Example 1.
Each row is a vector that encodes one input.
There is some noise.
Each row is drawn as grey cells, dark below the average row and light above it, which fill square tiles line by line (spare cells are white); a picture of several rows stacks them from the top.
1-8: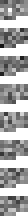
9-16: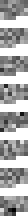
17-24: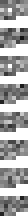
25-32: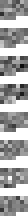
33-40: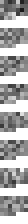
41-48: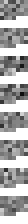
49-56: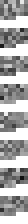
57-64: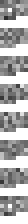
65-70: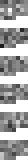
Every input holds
a point on a 10-point line.
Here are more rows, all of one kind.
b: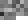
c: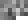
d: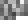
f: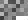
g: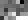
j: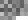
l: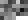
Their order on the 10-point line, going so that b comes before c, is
b, d, c, j, f, g, l.
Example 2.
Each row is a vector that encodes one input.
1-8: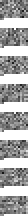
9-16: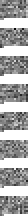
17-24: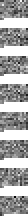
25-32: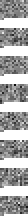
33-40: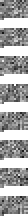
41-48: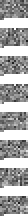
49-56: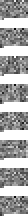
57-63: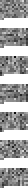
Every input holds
four true/false values.
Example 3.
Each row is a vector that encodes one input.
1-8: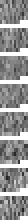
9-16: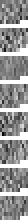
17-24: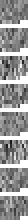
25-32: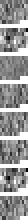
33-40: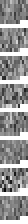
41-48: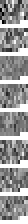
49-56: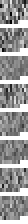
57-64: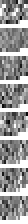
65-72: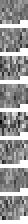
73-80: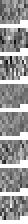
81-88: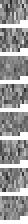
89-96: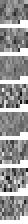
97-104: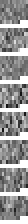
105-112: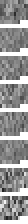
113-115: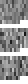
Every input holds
a point on a 4-point line.
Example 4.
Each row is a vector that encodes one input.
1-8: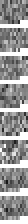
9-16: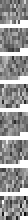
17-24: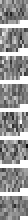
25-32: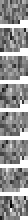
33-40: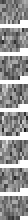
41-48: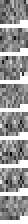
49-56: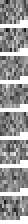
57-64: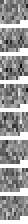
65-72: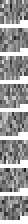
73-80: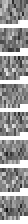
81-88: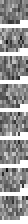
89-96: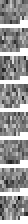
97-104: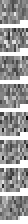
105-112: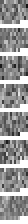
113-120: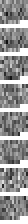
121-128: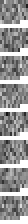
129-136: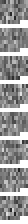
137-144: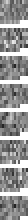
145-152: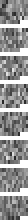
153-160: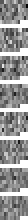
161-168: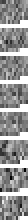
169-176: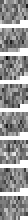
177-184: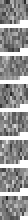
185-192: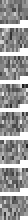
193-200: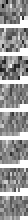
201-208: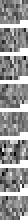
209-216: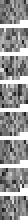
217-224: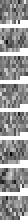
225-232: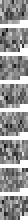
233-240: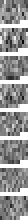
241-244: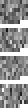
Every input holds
a node of a 10-node tree.
